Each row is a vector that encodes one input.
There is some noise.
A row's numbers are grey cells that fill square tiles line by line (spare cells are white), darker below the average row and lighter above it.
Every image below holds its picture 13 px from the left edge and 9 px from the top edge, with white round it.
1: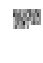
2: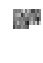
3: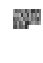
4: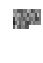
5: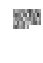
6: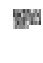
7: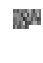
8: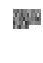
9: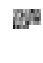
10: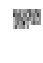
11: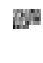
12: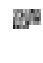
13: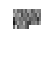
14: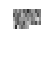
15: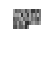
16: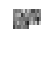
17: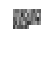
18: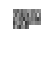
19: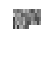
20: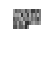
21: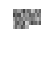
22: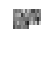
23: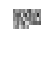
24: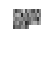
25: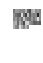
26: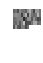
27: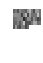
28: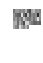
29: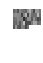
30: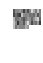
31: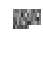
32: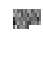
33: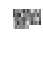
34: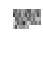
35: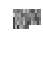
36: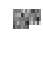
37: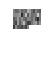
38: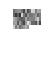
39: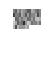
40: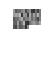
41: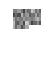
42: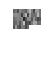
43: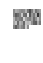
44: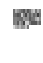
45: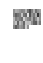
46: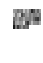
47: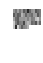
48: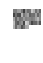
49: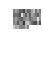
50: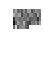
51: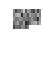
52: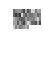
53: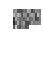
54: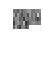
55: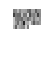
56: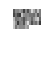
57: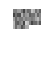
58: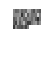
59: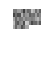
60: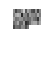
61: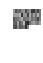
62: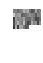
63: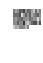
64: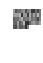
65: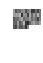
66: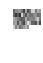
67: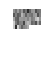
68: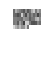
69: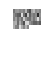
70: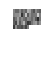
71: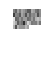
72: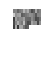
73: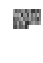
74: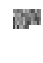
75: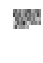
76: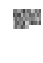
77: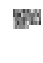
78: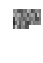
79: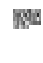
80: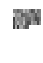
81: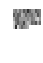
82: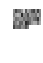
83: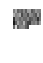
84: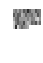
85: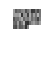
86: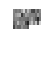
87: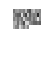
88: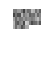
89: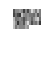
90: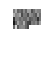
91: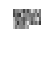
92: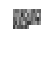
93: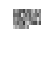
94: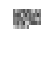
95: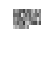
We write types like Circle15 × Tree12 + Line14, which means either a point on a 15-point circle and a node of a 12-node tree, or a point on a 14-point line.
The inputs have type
Bool × Circle10.
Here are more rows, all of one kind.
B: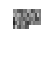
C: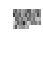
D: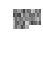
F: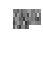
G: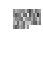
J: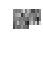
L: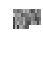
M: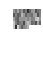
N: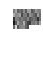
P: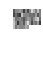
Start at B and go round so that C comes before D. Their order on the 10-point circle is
B, N, L, G, J, C, M, D, P, F.
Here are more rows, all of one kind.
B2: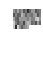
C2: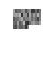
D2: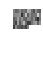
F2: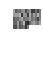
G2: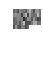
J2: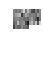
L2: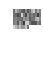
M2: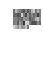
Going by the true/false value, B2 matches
L2 and M2.
